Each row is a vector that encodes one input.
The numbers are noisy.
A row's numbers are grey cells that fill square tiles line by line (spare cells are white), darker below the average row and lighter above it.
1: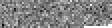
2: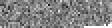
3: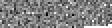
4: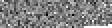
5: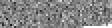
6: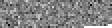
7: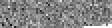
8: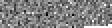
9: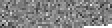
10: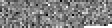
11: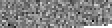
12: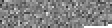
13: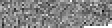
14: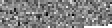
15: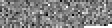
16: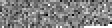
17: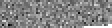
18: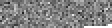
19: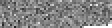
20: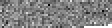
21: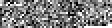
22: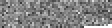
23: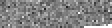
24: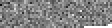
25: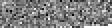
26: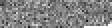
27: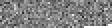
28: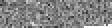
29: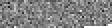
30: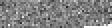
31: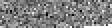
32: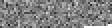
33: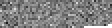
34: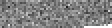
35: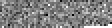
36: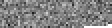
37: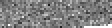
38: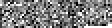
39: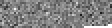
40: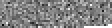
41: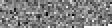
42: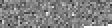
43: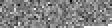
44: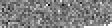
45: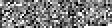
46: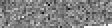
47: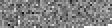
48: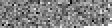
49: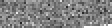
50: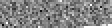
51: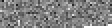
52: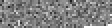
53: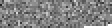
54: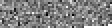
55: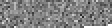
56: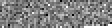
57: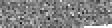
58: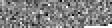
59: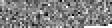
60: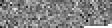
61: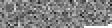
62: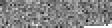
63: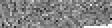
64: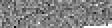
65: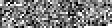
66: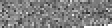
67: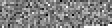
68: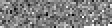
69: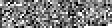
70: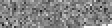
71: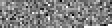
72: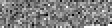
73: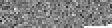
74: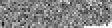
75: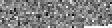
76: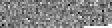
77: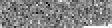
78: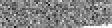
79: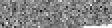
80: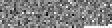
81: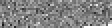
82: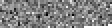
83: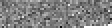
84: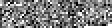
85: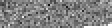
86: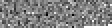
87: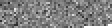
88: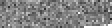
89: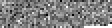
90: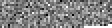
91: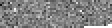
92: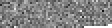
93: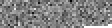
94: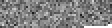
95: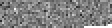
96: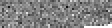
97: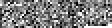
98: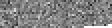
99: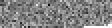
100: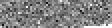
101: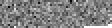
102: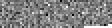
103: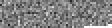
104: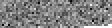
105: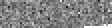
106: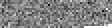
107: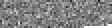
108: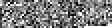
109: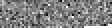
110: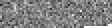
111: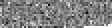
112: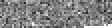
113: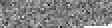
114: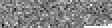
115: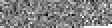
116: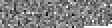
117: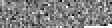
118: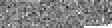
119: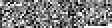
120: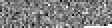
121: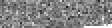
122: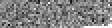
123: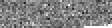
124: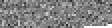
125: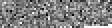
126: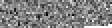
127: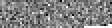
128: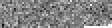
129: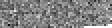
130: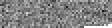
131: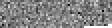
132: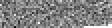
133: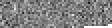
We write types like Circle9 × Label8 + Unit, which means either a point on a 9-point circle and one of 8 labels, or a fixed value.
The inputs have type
List3(Bool × Line5).
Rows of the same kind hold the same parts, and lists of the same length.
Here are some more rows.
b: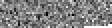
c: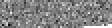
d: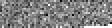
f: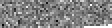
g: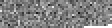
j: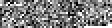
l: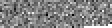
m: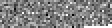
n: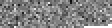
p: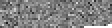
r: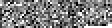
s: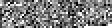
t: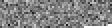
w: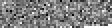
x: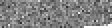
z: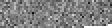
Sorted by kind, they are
b, d, l, m, w
c, f
g, n, p, t, x, z
j, r, s

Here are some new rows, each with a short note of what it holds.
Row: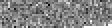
a list of two items
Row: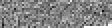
a list of two items
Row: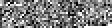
the empty list
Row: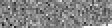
a list of two items
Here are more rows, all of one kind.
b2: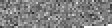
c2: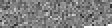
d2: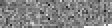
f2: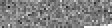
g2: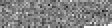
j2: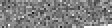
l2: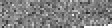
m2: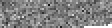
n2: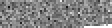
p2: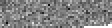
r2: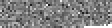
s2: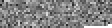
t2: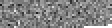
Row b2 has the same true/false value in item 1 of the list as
c2, s2 and t2.
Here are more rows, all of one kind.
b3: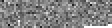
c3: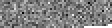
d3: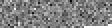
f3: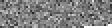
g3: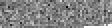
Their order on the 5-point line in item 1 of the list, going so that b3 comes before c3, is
d3, b3, g3, f3, c3.
